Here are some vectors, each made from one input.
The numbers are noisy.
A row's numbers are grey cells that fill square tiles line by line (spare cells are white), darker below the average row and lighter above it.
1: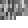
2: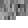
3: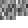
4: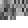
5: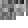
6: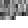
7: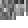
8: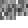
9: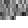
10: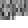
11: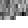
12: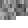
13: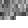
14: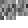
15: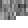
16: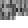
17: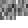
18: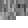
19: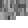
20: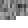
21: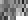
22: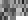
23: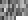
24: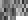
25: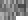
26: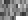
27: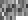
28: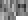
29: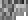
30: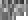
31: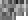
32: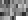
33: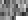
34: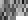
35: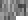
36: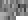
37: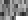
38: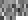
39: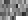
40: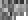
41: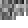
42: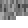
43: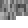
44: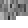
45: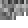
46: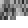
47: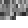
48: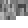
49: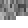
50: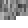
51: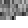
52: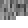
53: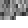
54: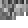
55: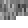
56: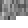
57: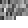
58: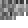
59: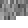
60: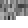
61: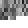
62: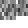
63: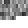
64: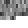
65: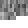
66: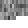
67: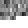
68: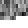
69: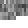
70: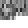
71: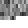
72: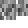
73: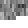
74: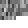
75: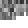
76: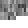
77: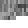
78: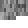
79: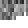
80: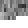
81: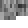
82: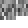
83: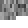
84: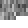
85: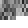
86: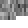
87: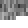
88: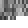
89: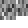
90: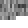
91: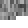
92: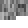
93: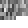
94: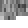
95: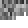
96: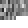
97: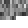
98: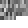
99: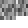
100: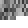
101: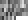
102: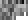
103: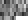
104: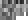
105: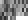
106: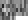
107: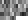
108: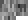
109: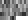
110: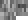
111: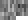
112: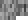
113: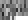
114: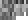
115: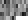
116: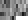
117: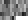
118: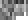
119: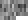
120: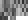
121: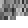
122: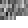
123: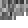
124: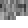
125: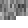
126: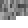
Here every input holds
one of 7 labels.
